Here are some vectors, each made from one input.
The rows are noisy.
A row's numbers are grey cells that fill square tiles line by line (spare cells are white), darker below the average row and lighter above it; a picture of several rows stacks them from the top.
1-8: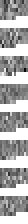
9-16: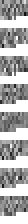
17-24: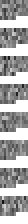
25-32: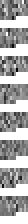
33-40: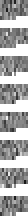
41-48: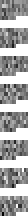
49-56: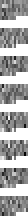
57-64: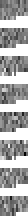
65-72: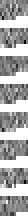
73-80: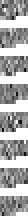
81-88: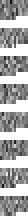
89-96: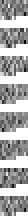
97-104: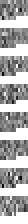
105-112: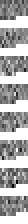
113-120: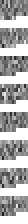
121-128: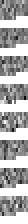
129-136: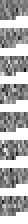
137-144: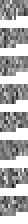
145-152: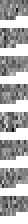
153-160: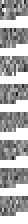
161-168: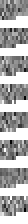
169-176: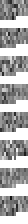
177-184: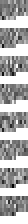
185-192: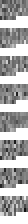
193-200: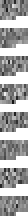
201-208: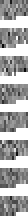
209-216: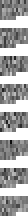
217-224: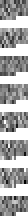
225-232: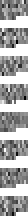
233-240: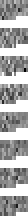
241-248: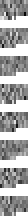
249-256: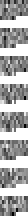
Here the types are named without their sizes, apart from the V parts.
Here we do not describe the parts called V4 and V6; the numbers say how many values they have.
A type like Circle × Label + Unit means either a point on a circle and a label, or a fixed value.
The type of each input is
(Bool × Bool × Bool × Bool + V6) × Tree × V4.
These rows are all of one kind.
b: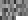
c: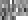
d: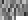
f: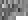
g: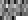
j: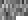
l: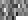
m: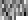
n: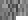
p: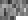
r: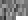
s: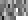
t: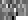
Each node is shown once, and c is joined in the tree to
f and s.
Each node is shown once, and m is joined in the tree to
d.
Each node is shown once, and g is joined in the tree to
b.
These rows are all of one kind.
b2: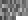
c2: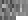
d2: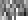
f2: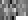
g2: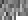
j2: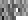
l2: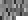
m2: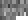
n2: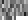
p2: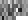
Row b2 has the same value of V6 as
c2, g2, j2 and n2.
